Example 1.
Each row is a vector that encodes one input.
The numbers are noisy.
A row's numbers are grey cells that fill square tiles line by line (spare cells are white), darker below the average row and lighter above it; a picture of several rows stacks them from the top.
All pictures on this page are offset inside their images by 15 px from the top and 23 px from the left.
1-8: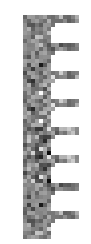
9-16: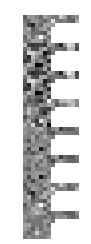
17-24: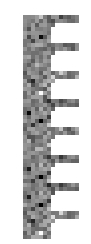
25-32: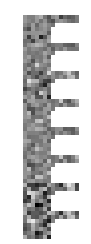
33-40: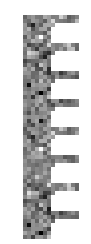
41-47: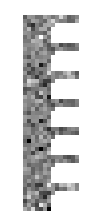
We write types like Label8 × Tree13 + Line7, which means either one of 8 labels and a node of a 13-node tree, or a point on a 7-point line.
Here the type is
Bool × Line5.
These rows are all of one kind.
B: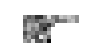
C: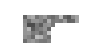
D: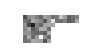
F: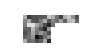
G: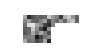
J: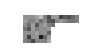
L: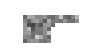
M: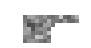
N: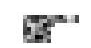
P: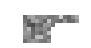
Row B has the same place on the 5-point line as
C, L, M and P.
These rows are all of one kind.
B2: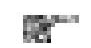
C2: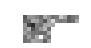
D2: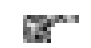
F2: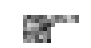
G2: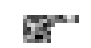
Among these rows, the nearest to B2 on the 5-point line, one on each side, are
C2 and F2.
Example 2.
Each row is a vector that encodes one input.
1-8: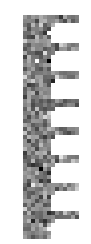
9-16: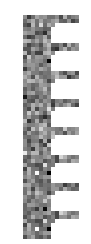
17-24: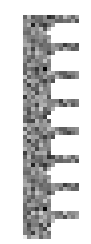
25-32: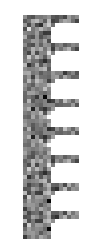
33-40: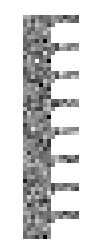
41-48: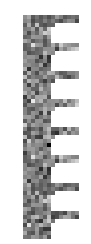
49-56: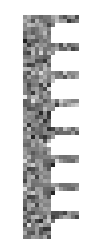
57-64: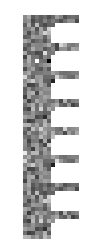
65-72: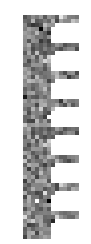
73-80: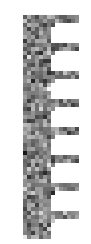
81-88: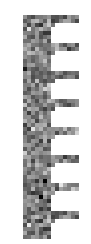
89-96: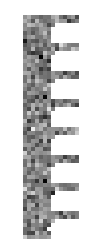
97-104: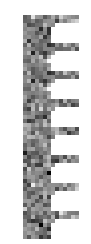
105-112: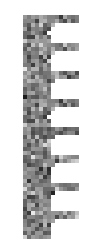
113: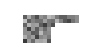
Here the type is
Circle10 + Line6.
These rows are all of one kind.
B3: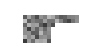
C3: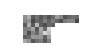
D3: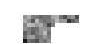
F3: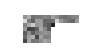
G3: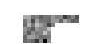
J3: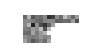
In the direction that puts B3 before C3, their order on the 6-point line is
B3, F3, D3, G3, C3, J3.
